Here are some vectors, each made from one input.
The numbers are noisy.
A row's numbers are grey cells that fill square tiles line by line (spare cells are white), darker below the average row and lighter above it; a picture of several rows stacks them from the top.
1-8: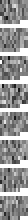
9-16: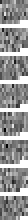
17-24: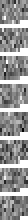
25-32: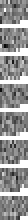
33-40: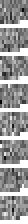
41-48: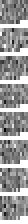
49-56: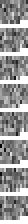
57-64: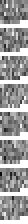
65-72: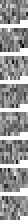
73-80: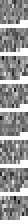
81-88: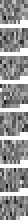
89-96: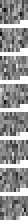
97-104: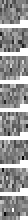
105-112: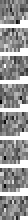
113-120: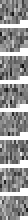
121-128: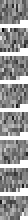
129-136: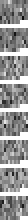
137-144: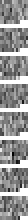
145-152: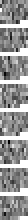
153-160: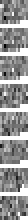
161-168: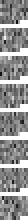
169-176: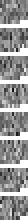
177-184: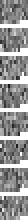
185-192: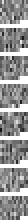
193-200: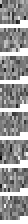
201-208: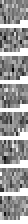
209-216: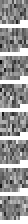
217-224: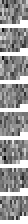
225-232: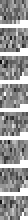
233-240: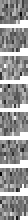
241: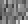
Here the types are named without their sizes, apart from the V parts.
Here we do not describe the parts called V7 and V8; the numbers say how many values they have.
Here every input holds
a node of a tree, a true/false value, a value of V7 and a value of V8.
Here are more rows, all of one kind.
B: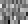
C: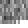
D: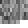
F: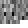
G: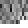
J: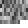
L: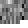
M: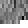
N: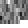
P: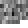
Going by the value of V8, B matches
F, L, M and N.
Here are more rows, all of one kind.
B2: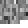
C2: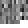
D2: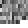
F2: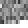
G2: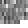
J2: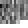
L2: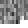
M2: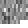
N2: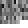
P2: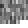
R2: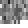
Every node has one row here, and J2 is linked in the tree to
F2.
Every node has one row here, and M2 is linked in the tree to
G2.
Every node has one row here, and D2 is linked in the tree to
B2, G2, L2, N2 and P2.
